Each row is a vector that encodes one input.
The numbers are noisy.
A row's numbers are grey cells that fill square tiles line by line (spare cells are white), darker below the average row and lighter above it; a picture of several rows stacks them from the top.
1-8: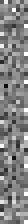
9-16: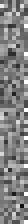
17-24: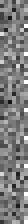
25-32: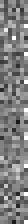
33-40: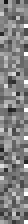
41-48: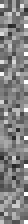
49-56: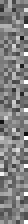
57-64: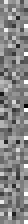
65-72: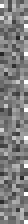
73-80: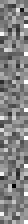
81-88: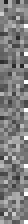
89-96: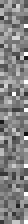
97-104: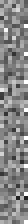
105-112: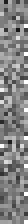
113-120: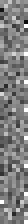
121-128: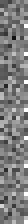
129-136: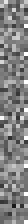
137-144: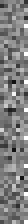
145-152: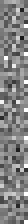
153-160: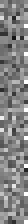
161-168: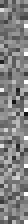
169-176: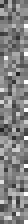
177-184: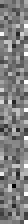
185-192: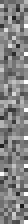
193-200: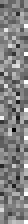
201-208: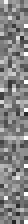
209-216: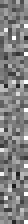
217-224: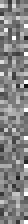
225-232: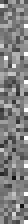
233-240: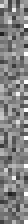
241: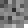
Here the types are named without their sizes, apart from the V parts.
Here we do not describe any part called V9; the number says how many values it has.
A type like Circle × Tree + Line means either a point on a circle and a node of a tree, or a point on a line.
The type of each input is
(Bool × Bool × Bool × Bool + V9) × Circle.
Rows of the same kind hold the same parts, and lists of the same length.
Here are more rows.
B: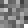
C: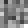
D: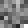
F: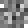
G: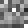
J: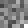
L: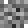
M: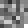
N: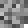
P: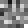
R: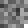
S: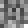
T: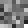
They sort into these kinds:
B, F, G, J, L, M, P, R
C, D, N, S, T

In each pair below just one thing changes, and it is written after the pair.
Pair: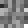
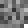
the value of V9
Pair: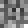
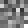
the place on the circle
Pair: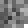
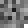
the place on the circle
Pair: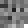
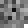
the value of V9
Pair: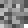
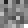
the place on the circle
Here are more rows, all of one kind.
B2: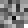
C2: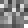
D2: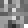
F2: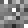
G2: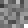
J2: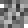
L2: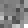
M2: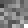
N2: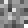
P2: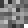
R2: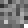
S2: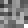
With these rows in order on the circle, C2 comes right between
J2 and N2.
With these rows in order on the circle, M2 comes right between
G2 and L2.
